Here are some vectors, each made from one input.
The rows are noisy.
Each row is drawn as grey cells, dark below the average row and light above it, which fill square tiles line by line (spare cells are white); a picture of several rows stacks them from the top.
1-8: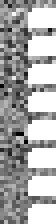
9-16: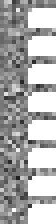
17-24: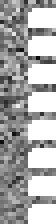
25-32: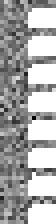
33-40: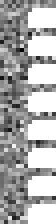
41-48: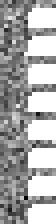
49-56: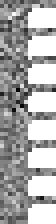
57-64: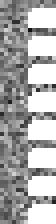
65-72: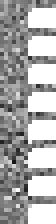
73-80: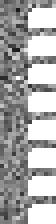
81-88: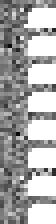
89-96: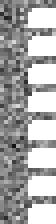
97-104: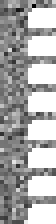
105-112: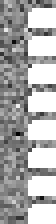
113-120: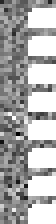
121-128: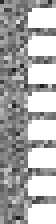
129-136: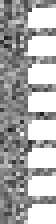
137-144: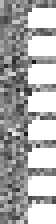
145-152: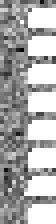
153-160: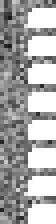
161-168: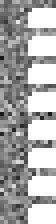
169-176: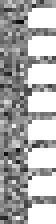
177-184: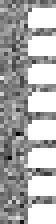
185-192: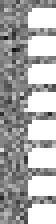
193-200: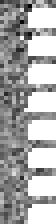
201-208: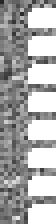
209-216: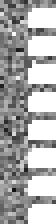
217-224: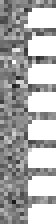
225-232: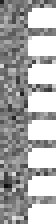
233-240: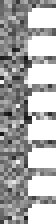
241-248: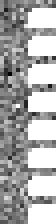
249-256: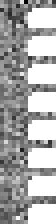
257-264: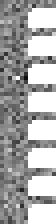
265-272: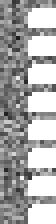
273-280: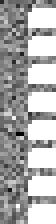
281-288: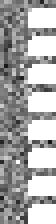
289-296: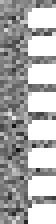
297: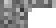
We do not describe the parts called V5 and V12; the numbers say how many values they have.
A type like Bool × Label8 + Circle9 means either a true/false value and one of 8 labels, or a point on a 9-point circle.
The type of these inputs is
List2(Line7) + (Tree9 + V12) × V5.
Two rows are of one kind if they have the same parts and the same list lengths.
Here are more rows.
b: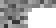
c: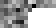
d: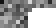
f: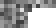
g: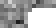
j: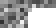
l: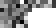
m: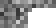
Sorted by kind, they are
b, g, j
c
d, m
f
l

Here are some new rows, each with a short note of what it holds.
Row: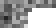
a list of two items
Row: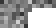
a list of one item
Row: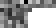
the empty list
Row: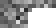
a list of one item
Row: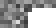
a list of one item
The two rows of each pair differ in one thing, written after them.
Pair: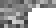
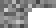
the value of V5
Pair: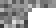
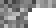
the node of the tree
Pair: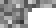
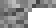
the node of the tree
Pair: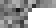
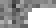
the value of V5
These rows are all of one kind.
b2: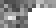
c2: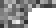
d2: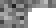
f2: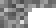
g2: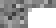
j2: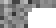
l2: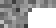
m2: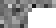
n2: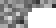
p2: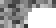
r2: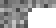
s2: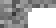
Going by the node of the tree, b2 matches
d2, f2, j2 and p2.
